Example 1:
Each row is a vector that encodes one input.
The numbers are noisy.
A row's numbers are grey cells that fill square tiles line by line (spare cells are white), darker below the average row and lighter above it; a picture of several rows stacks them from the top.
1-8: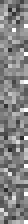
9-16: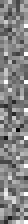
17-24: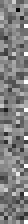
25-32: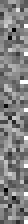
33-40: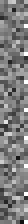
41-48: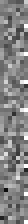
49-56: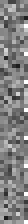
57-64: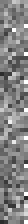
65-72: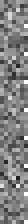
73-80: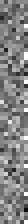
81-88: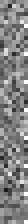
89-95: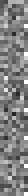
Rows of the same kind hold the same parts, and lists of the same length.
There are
2 kinds of row.
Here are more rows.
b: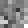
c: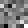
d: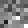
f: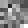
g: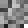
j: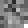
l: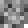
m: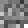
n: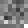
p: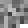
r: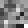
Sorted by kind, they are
b, c, n, r
d, f, g, j, l, m, p

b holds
a point on a 4-point line and a point on a 5-point line.
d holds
a point on a 13-point circle, a point on a 4-point line and a point on a 5-point line.
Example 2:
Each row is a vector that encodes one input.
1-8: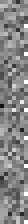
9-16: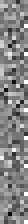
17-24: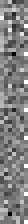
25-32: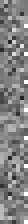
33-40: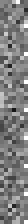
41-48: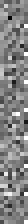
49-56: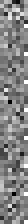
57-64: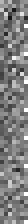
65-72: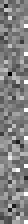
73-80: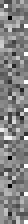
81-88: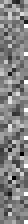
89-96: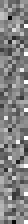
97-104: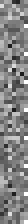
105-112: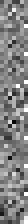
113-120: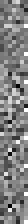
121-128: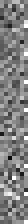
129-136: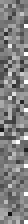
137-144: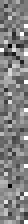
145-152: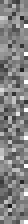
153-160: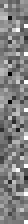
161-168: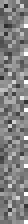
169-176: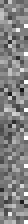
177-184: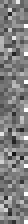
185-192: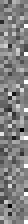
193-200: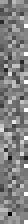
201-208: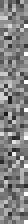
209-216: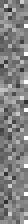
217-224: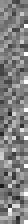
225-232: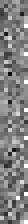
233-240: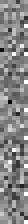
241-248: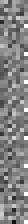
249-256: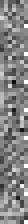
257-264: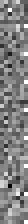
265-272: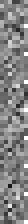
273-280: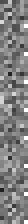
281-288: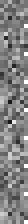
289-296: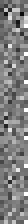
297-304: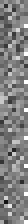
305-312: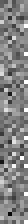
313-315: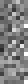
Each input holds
either a point on a 4-point line, or a point on a 6-point line.
